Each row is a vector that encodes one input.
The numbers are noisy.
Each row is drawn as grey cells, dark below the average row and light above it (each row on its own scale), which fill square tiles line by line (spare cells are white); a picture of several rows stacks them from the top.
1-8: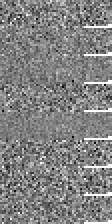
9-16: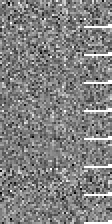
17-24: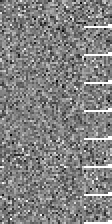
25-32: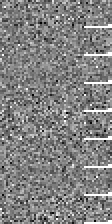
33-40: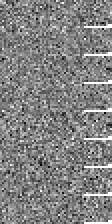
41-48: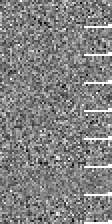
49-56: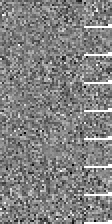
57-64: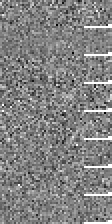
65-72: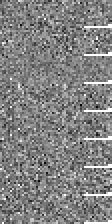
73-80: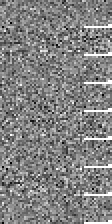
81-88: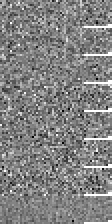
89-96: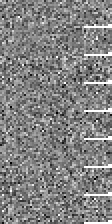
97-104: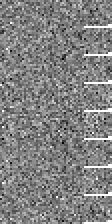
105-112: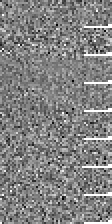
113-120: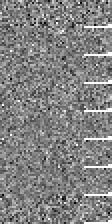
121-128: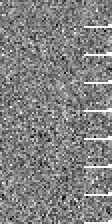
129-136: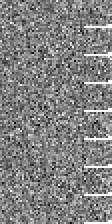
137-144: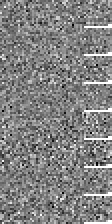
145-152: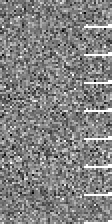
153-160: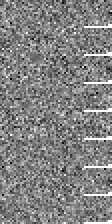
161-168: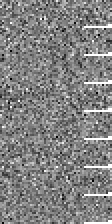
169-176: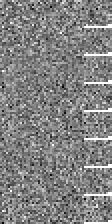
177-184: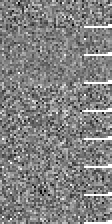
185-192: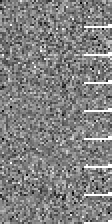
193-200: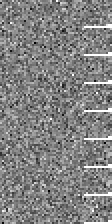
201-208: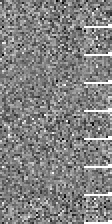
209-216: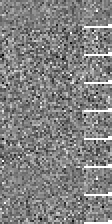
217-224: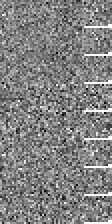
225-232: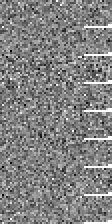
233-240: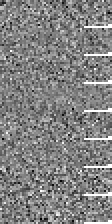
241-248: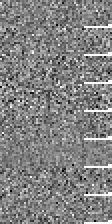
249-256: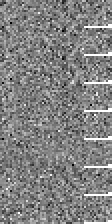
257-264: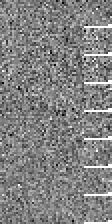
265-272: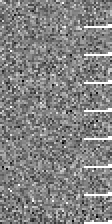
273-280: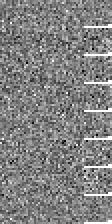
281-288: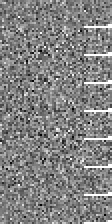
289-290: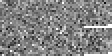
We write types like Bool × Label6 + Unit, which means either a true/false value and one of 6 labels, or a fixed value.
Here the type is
Bool × Line4 + Line7 × Line9 + List2(Line5).
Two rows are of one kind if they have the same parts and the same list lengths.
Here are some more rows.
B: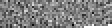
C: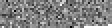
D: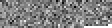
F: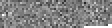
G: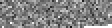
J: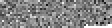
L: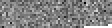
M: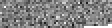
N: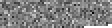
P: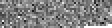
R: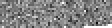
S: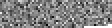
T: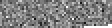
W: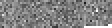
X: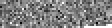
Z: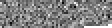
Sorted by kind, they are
B, M, S, T
C, G, J, P, R, X
D, Z
F, L, W
N

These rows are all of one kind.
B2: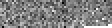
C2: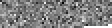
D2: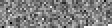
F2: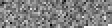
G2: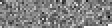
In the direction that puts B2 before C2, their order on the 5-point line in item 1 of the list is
F2, D2, B2, C2, G2.
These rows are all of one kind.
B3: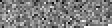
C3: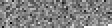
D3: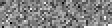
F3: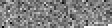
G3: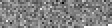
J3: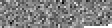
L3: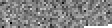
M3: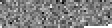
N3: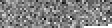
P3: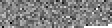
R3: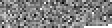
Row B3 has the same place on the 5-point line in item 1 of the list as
G3, N3, P3 and R3.
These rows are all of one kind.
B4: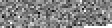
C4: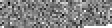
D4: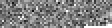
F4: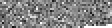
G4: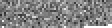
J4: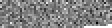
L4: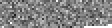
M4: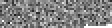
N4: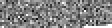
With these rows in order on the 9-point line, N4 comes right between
D4 and M4.
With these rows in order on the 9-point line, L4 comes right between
B4 and M4.
